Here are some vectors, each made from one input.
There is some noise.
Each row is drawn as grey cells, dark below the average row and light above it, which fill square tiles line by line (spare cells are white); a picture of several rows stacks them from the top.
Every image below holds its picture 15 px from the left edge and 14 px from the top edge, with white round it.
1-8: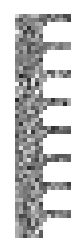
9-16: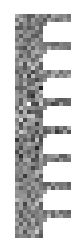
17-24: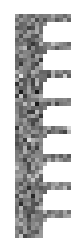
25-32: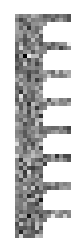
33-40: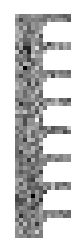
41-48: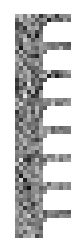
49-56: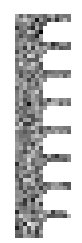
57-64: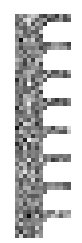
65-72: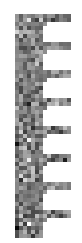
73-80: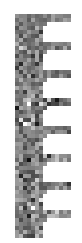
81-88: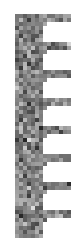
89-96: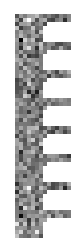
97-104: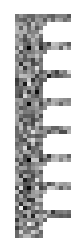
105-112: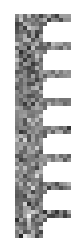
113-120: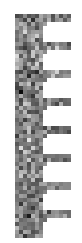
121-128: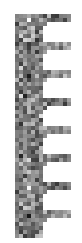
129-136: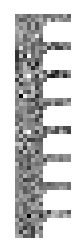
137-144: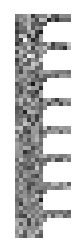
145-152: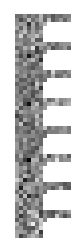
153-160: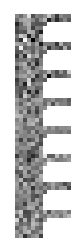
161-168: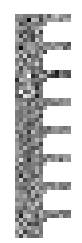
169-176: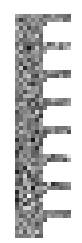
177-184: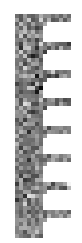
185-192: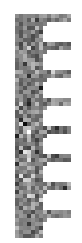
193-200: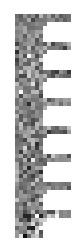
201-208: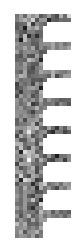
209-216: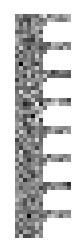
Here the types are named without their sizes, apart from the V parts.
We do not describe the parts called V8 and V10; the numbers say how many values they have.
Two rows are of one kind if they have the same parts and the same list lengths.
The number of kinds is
2.
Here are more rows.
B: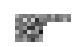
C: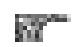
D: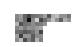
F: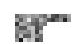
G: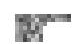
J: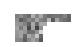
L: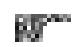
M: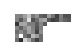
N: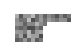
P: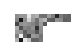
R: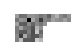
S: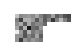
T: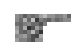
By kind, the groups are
B, D, G, J, N, R, S, T
C, F, L, M, P

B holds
a true/false value, a value of V8 and a value of V10.
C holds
a point on a line and a true/false value.
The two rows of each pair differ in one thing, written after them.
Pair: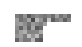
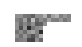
the true/false value
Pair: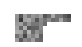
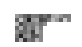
the true/false value
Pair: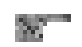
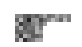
the true/false value
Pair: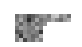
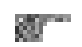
the value of V8
